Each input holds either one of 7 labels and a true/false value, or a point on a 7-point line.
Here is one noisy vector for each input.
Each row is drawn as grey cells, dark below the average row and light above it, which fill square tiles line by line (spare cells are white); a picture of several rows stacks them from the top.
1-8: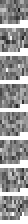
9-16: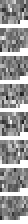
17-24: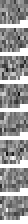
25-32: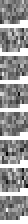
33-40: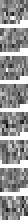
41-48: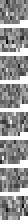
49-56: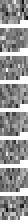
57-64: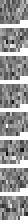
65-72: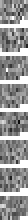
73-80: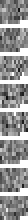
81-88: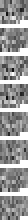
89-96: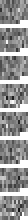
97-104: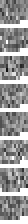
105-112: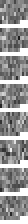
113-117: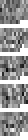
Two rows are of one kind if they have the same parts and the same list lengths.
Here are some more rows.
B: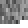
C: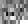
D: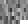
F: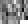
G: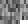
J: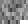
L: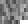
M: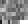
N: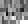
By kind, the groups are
B, D, G, J, L, M
C, F, N

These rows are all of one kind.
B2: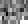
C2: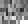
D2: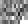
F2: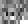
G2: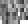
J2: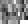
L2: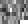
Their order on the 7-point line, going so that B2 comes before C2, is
G2, J2, L2, B2, C2, F2, D2.
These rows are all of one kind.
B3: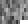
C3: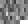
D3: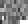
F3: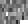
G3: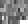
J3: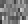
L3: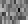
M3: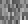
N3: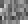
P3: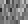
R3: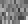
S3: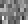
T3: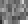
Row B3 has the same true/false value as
C3, F3, M3 and P3.
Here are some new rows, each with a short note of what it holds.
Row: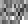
a point on a 7-point line
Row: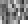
a point on a 7-point line
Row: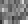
one of 7 labels and a true/false value
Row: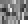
a point on a 7-point line
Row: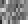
one of 7 labels and a true/false value
